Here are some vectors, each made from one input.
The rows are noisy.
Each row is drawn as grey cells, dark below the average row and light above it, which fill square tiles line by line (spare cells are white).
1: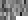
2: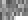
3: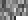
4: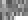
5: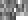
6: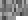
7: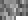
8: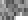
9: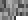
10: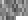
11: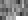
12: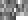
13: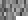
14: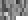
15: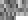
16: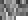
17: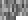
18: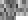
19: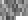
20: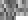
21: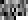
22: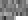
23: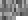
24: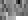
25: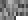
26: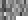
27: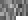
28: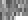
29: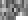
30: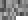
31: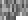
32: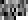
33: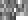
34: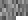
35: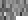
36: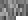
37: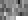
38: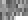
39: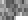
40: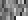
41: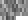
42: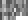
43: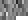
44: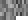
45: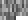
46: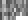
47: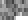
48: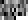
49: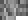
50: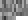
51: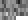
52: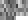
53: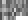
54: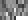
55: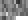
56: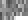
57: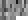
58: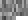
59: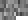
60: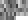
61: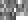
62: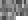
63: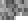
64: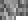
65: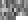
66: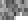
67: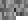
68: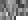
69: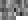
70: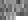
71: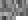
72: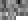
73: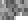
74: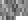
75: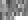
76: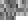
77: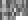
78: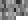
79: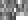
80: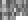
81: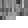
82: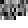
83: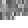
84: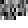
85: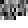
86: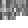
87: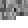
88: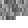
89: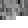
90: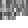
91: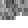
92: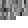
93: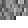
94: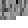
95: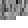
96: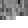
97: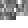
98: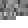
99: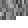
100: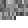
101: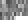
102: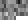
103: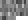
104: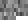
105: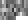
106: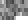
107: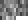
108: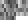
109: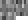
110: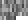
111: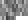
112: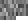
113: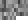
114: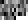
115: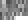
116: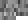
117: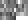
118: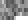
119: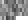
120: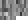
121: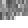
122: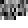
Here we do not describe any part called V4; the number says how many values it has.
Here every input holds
a list of up to two items, each a true/false value and a value of V4.
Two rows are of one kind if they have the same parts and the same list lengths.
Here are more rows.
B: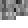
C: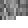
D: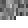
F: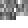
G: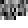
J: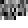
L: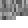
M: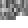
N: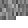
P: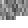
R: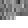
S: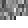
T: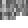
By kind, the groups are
B, C, D, L, N, R, S
F, M, P, T
G, J

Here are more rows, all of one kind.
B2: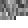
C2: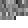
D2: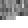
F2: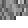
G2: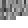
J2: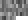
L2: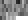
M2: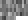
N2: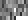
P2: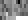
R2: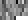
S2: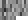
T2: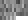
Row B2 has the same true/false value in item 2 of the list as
J2, N2 and P2.
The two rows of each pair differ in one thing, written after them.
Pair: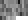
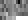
the value of V4 in item 2 of the list
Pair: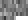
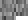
the true/false value in item 2 of the list
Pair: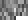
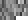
the true/false value in item 2 of the list
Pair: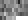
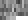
the true/false value in item 2 of the list
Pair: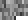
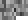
the true/false value in item 1 of the list
